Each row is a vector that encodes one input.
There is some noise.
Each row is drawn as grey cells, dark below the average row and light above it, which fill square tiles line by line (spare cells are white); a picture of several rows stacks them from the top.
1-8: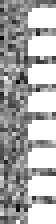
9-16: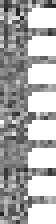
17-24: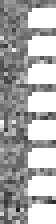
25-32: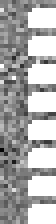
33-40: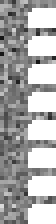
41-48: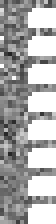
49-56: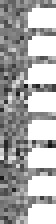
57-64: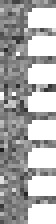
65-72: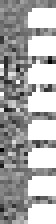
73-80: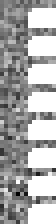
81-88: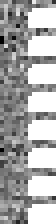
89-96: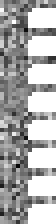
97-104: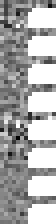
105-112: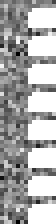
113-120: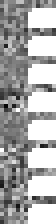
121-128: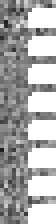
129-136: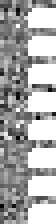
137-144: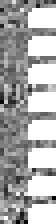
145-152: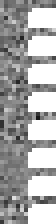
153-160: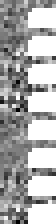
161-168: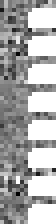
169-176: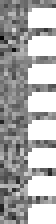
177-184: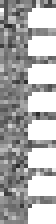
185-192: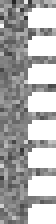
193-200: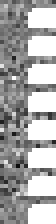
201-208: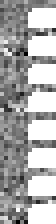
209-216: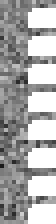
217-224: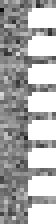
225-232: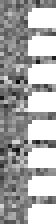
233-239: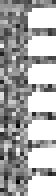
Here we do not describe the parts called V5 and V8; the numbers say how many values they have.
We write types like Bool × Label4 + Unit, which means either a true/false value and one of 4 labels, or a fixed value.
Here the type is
(Bool × Bool × Bool × Bool + V5) × (Line6 + V8).
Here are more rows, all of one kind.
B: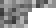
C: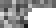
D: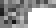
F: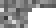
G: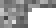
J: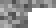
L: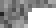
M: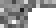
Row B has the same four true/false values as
F and M.
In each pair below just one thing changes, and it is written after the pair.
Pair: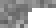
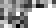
the value of V8
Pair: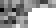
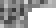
one of the four true/false values
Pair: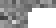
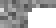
the value of V8
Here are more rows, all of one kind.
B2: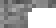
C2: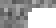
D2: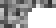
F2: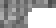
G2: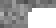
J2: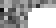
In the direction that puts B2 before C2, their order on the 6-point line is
B2, C2, F2, J2, D2, G2.
